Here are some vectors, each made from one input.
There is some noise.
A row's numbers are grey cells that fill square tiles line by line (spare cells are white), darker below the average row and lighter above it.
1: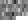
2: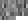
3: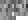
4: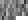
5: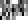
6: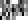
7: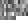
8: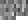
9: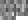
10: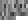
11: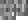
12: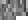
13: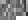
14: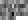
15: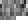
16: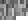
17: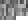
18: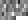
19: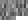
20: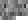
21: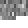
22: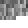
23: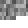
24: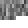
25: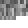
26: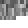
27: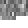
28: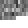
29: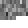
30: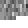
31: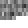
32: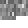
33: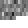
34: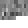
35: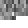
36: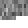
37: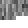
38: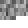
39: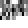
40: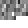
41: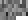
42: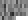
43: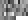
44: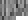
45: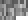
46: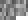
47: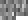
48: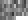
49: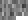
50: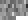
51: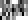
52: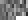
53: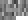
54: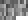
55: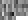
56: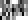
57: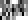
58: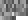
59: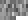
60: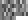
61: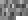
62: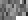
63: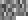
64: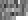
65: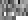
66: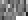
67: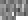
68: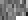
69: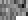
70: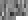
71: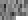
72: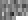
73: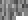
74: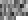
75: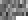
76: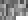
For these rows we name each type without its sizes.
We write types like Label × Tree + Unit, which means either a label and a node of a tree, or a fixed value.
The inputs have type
List(Line).
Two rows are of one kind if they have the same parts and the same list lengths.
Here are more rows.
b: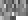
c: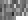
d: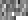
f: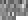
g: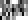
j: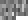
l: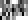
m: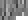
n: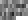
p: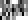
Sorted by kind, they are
b, d, f, j
c, m, n
g, l, p

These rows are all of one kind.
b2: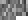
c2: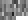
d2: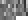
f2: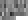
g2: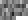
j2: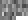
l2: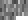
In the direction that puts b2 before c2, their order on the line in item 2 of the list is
f2, g2, j2, b2, d2, c2, l2.
